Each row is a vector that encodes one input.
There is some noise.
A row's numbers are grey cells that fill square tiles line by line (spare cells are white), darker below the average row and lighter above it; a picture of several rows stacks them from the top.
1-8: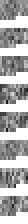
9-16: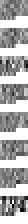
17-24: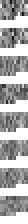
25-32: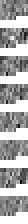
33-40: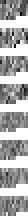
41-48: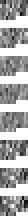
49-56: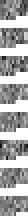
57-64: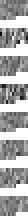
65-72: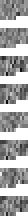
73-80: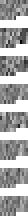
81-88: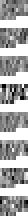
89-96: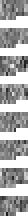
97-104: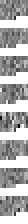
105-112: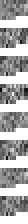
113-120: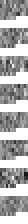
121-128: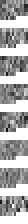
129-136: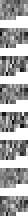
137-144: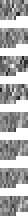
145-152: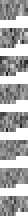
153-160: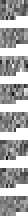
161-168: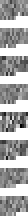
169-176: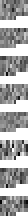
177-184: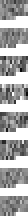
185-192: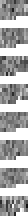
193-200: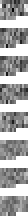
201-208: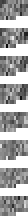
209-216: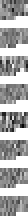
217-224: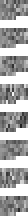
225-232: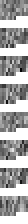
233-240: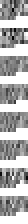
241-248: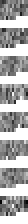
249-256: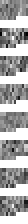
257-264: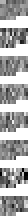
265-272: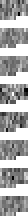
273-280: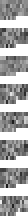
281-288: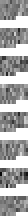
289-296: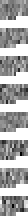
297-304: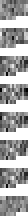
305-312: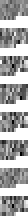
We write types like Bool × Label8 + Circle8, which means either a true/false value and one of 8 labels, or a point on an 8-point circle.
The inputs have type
Bool × Circle8 × (Circle11 + Unit) + Line10.
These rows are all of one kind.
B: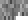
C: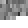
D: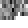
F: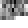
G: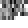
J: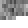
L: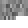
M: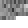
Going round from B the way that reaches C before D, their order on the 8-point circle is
B, J, F, C, L, G, M, D.
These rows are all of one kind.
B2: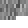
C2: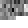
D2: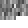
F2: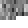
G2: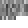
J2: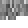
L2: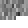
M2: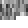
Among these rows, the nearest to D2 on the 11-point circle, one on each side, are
B2 and G2.
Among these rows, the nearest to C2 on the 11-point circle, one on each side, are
B2 and M2.
